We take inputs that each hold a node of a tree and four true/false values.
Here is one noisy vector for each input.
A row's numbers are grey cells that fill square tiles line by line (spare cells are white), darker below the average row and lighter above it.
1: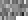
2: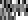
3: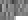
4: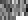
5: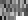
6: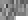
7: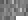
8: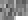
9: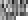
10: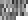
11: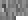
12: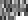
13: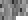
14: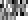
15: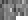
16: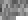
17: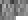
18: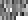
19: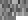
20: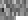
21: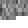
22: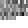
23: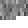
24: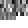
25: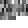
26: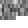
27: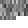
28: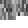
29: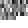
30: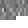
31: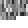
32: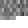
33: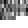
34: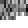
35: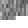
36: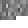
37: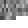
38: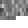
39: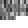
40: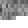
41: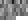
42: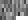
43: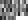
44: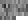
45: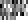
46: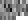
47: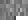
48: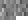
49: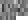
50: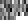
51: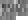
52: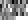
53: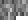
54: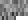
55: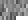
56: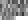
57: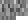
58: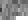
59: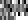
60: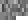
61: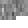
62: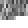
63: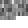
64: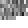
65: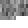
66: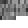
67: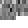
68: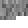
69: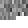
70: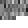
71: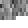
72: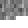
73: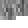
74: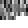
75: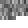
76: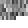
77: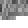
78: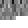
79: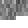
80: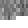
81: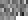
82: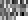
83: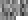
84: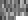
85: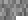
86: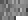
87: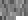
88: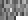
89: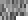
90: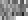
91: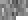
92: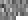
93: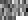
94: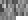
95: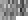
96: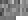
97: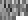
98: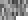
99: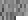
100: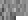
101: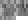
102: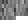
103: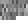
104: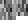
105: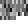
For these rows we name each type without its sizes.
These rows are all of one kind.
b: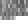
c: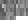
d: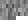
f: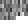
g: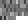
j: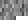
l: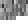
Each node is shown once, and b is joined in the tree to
f and j.
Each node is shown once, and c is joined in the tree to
g.
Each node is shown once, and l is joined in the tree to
d.
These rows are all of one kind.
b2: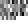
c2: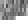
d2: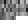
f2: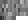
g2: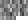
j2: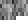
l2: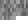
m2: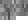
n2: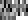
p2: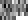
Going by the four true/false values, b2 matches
f2, j2 and n2.
